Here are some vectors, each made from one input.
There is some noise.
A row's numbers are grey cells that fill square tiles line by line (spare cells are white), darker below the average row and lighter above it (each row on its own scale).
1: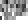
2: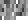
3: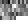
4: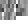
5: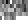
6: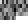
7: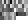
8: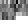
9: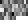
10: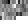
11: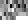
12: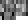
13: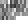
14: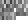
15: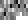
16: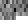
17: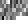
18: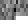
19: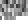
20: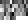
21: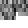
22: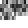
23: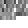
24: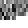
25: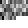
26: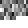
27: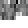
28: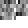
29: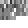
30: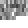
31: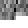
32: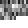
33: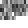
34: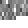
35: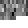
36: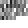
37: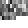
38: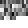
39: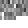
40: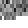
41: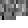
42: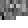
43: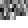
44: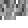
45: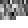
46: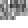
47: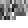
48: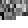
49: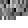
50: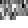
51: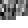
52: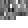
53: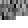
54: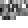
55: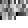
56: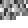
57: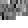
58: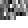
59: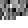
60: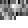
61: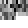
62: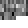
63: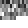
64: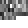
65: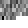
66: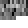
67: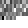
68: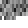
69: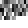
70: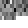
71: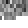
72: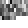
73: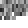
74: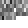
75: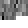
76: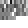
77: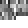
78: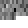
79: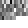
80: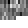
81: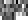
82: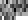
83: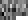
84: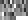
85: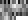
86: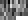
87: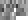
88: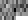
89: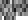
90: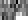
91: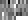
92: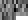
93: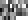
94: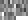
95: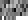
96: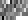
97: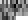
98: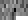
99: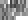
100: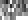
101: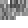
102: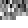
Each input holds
a true/false value, together with either a fixed value, or a node of a 9-node tree.
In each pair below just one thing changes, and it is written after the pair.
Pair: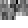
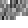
the true/false value
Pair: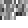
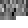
the true/false value
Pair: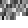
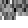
the true/false value
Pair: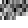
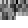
the node of the tree
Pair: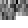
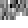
the true/false value
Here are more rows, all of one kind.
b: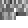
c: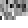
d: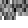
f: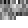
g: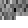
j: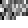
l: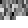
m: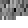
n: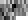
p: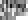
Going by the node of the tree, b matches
c and g.
